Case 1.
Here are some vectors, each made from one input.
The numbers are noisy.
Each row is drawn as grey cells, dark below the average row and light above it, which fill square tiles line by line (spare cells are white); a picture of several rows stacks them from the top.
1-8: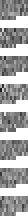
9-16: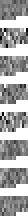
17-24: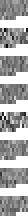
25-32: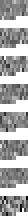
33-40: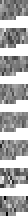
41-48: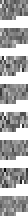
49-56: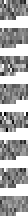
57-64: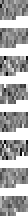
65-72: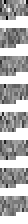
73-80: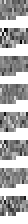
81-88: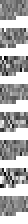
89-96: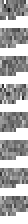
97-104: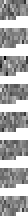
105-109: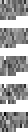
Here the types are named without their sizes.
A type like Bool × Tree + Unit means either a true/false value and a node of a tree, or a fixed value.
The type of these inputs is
List(Circle).
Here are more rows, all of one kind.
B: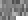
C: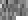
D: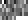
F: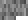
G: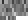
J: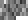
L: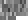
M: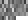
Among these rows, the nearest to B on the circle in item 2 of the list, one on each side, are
D and G.
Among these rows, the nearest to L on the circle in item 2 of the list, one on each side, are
J and M.
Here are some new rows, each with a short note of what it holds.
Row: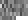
a list of two items
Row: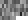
a list of two items
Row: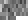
a list of two items
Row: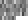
a list of one item
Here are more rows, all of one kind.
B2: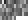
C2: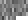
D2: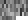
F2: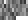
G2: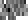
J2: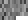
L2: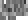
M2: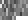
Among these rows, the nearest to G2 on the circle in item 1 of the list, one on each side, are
L2 and M2.
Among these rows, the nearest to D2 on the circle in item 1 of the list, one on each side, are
C2 and L2.
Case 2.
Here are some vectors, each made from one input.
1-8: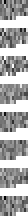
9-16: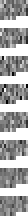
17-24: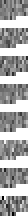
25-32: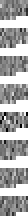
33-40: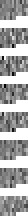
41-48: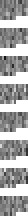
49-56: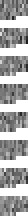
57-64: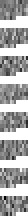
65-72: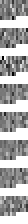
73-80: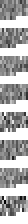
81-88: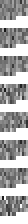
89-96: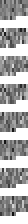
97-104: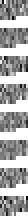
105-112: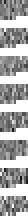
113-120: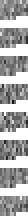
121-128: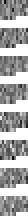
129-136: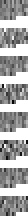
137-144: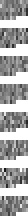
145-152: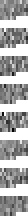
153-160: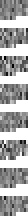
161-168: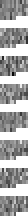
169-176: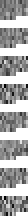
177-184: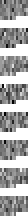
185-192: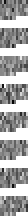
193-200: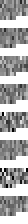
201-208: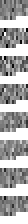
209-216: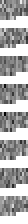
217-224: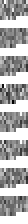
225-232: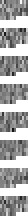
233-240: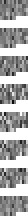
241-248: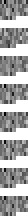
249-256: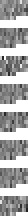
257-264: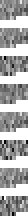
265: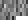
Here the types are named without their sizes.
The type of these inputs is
Circle + Line.
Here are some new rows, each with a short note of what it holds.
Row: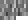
a point on a circle
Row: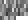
a point on a circle
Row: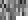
a point on a line
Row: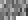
a point on a circle
